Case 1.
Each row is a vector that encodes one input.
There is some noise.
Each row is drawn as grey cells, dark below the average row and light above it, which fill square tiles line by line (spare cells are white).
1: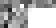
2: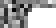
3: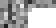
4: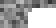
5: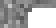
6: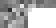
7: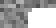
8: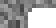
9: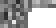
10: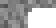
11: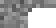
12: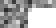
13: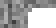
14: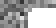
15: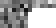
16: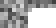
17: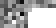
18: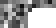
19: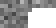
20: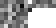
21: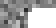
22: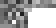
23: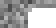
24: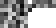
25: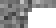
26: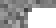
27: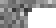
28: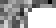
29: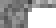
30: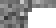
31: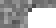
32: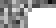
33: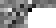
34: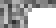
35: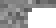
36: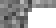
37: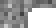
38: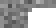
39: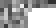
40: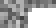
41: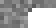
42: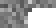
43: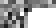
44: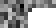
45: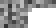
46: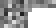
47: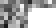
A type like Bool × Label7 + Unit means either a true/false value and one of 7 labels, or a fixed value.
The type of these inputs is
Line8.
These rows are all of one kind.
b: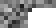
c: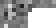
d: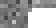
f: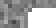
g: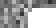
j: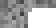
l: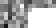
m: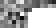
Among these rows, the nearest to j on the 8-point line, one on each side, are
g and m.
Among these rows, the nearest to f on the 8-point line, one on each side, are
b and l.
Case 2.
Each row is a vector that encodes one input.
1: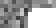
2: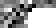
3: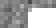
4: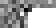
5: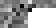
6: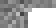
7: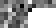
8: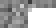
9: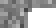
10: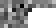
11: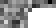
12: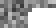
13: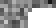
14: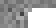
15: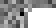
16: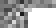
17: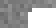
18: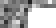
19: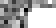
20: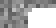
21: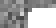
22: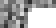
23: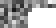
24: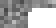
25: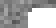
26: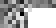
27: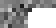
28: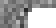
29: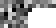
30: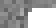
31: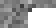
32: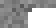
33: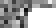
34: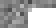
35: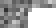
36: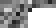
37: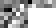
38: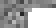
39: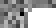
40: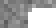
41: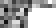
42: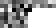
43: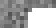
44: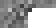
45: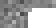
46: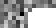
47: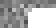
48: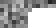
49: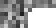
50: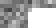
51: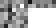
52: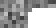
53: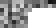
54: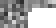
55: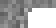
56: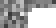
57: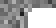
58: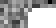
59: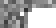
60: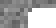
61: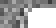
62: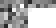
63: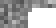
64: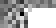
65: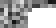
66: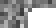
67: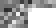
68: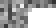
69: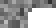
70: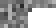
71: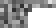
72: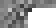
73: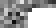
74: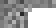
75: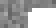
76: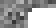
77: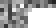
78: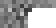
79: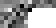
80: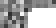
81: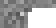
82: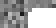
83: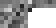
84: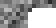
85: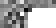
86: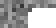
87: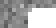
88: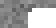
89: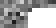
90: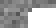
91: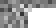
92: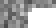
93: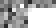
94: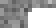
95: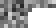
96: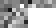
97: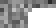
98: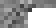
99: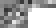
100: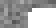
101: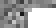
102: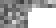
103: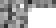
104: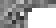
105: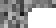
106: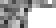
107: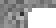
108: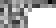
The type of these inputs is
Label4.
